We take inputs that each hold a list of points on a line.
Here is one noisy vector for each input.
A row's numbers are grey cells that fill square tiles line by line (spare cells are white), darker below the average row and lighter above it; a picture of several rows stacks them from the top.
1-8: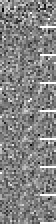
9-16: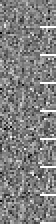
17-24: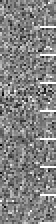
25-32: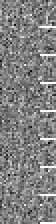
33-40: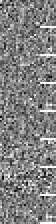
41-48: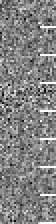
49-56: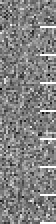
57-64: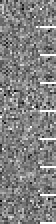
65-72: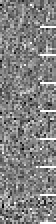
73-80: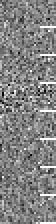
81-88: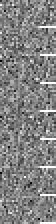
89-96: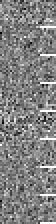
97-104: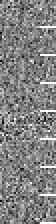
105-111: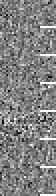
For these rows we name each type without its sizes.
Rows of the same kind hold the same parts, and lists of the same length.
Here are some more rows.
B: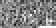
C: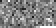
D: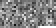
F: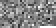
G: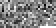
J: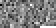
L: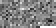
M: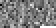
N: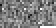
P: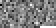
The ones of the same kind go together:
B, C, D, F
G
J, L, M, N, P

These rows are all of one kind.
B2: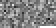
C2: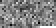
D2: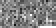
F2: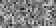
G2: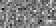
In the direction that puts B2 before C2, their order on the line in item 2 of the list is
G2, D2, B2, C2, F2.
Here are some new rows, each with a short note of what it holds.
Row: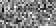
the empty list
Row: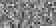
a list of two items
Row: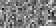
a list of two items
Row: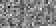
a list of two items
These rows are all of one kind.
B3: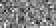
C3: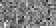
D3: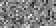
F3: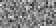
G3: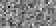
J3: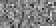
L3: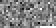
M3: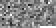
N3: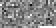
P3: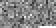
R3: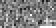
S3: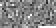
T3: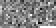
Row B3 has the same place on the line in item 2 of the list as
C3, D3 and R3.
